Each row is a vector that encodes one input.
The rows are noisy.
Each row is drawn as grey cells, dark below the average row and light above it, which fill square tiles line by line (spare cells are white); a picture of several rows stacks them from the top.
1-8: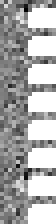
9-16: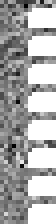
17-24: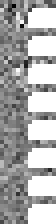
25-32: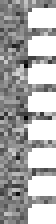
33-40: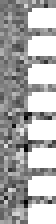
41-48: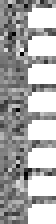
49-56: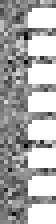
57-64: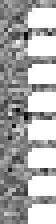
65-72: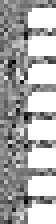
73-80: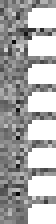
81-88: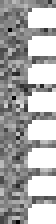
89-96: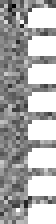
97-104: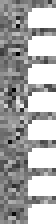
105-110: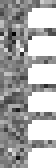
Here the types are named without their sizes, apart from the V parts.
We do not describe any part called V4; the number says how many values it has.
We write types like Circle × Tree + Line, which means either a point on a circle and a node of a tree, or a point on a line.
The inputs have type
Bool × V4 + List(Circle).
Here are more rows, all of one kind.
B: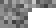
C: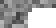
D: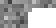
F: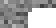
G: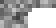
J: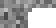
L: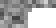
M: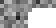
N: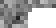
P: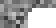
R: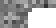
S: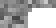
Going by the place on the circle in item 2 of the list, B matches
C, F, M and N.
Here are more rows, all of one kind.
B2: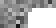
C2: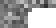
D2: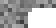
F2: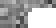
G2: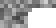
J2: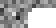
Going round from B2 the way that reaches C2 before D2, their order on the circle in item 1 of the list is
B2, F2, C2, D2, G2, J2.
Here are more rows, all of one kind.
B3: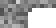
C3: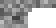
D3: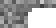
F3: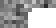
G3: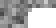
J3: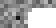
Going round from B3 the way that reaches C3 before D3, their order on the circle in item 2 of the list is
B3, C3, G3, J3, F3, D3.
